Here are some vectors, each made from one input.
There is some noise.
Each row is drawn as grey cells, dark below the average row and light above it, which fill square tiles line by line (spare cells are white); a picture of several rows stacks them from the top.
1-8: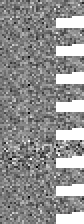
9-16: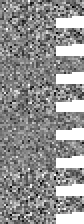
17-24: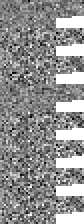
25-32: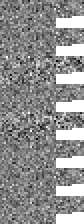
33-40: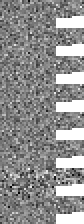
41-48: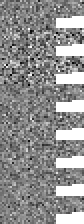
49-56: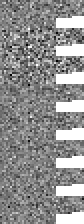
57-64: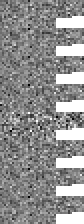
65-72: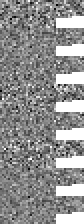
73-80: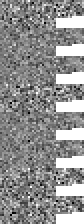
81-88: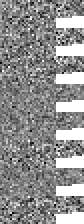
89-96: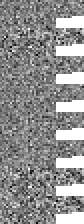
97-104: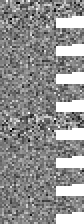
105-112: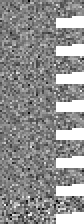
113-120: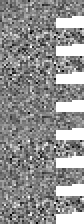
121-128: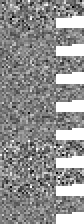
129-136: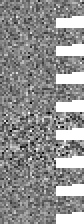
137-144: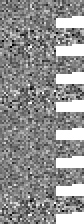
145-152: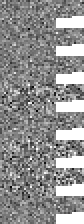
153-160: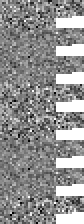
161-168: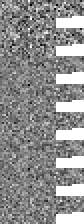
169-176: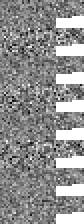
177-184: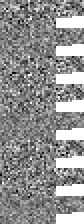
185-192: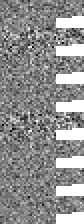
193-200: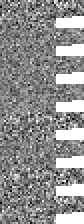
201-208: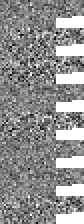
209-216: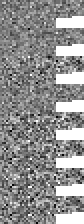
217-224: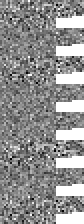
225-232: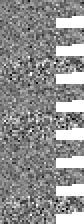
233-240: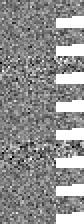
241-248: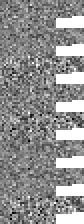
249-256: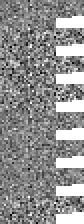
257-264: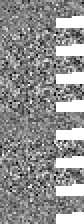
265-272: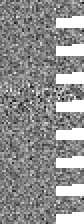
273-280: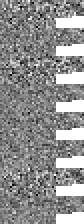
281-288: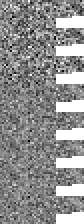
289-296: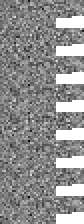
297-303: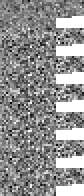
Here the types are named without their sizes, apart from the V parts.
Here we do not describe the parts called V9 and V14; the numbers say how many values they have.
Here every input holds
either a value of V9 and a value of V14, or a list of points on a line.
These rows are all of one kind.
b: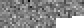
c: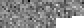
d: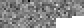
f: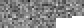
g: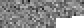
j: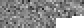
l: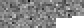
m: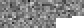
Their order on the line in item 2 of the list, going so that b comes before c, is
j, g, b, c, f, l, d, m.
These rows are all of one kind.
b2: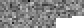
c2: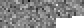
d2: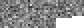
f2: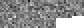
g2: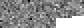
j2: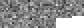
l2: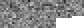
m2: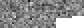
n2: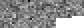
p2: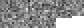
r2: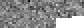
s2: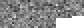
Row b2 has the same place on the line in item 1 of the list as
f2, l2, m2 and s2.
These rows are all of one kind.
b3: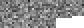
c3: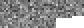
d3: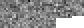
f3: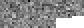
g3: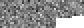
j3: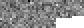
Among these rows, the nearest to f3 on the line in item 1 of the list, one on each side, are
c3 and d3.
